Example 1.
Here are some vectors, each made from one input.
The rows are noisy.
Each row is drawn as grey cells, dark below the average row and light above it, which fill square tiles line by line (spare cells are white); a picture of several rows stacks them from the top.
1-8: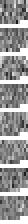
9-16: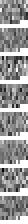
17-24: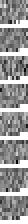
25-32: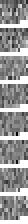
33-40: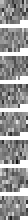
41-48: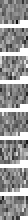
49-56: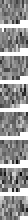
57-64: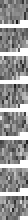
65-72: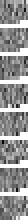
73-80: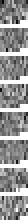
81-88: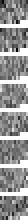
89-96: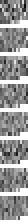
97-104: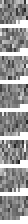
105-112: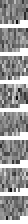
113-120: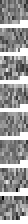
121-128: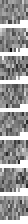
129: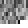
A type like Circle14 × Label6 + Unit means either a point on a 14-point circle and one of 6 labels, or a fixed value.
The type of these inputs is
(Bool × Bool × Bool + Line7) × Circle6.
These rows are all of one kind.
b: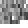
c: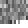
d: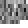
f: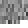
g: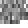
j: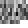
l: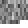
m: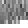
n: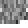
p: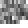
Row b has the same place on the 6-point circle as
g and n.
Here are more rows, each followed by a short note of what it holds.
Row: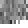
a point on a 6-point circle and a point on a 7-point line
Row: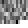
a point on a 6-point circle and a point on a 7-point line
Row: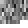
a point on a 6-point circle and three true/false values
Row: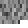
a point on a 6-point circle and three true/false values
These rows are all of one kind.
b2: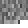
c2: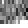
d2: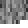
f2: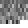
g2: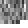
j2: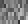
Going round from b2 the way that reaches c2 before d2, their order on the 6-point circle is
b2, c2, f2, g2, d2, j2.
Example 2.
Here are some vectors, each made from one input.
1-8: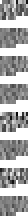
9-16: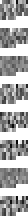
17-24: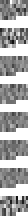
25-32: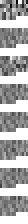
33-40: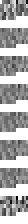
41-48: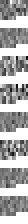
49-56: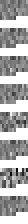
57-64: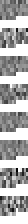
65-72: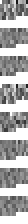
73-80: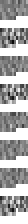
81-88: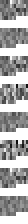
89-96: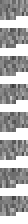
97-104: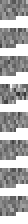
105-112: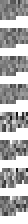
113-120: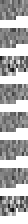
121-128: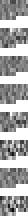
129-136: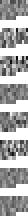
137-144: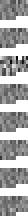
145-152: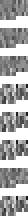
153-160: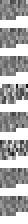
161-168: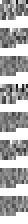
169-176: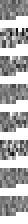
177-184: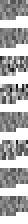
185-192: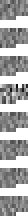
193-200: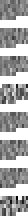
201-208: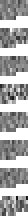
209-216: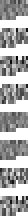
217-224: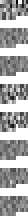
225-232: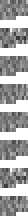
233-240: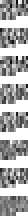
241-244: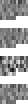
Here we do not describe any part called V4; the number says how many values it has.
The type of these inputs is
Bool × Label9 + V4.
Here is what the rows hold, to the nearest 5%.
About 60% of them hold one of 9 labels and a true/false value. The rest hold a value of V4.
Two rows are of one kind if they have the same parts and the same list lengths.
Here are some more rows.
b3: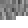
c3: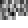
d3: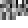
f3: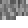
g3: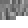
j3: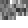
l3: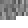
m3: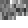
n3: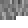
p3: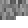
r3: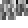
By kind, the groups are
b3, f3, g3, l3, n3, p3
c3, d3, j3, m3, r3

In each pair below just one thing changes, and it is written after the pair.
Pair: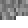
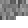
the label
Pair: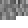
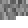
the label
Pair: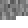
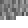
the true/false value
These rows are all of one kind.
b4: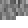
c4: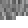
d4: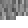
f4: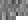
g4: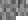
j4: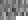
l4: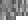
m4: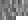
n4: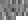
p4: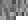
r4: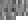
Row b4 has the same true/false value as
f4 and g4.
